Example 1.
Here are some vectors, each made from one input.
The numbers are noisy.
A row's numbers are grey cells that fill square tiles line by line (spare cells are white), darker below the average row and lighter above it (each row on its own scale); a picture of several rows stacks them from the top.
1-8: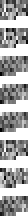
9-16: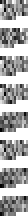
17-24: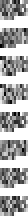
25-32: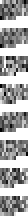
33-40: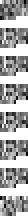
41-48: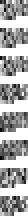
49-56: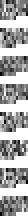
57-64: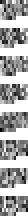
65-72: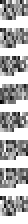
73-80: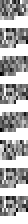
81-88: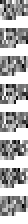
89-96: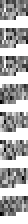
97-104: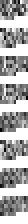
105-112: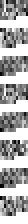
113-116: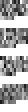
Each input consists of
one of 5 labels.
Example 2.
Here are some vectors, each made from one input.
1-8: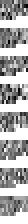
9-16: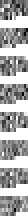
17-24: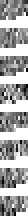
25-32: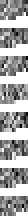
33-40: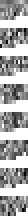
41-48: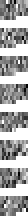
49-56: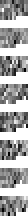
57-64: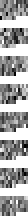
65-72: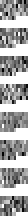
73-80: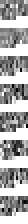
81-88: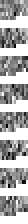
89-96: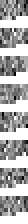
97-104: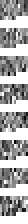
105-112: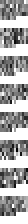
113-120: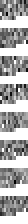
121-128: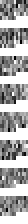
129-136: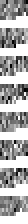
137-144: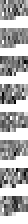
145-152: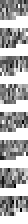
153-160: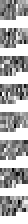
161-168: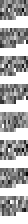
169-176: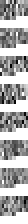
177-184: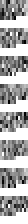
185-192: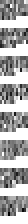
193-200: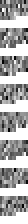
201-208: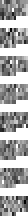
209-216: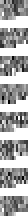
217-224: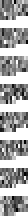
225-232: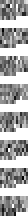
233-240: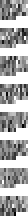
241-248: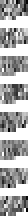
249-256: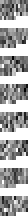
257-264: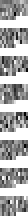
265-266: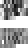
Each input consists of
a point on an 18-point circle.
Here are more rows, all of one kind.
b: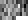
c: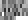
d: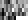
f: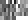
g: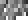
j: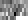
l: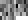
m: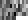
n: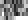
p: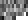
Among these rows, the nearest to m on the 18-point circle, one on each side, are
d and j.
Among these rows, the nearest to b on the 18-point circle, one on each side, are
g and l.
